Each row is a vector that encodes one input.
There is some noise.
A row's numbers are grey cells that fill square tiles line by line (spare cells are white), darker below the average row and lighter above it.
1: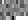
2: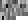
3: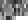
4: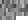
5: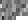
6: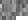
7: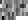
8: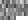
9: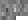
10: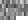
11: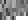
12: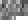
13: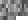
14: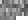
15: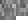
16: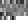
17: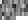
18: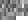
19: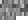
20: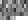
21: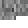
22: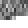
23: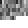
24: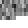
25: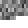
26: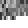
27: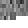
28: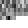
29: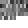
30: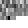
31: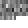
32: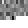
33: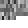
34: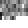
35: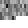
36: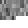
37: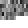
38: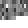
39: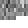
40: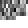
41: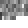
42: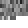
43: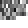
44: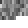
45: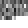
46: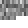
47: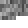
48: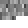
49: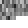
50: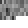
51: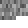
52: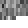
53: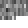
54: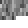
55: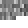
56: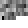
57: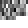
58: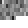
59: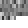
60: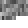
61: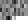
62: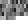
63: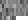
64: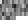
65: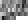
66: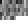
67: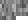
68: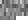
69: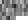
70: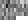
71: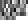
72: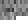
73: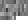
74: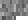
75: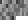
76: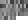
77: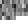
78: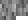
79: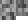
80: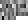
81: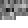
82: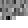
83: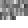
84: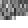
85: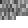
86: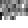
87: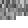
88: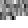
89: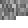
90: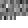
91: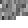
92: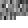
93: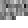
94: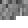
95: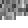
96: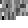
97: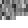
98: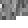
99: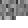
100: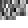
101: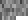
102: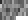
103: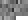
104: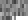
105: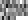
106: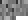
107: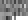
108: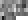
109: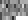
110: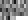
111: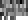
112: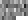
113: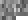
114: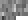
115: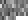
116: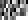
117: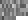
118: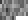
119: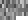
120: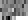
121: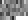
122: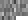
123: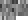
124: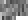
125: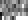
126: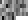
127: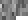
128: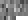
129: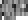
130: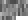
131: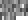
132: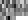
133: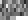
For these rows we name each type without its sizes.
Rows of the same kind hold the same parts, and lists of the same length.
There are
4 kinds of row.
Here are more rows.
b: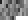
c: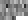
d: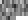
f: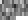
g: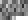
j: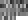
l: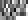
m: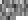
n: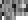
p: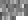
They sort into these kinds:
b, j
c, d, f, m, n, p
g
l

